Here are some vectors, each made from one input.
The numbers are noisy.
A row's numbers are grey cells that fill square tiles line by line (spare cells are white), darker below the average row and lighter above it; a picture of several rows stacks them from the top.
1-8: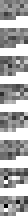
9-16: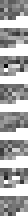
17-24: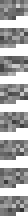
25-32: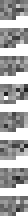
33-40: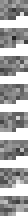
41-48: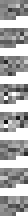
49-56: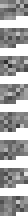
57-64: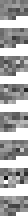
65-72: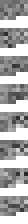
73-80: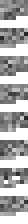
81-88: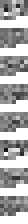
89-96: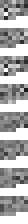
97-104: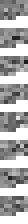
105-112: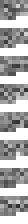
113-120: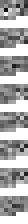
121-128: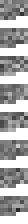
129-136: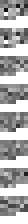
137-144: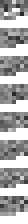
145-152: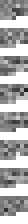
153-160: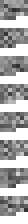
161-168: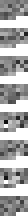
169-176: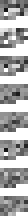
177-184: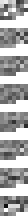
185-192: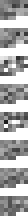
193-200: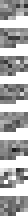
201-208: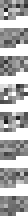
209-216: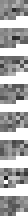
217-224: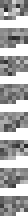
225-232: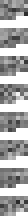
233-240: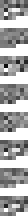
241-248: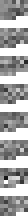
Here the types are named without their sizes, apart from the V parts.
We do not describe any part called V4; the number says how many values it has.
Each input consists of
a list of items, each a true/false value and a value of V4.
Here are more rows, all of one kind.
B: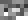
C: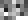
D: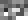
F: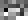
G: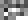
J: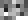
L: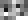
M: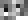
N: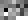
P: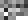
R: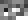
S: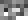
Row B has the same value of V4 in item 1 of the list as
D, R and S.
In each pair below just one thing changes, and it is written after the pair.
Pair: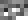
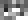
the value of V4 in item 1 of the list
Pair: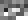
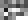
the value of V4 in item 1 of the list
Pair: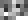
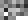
the value of V4 in item 1 of the list
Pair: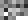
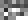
the true/false value in item 1 of the list
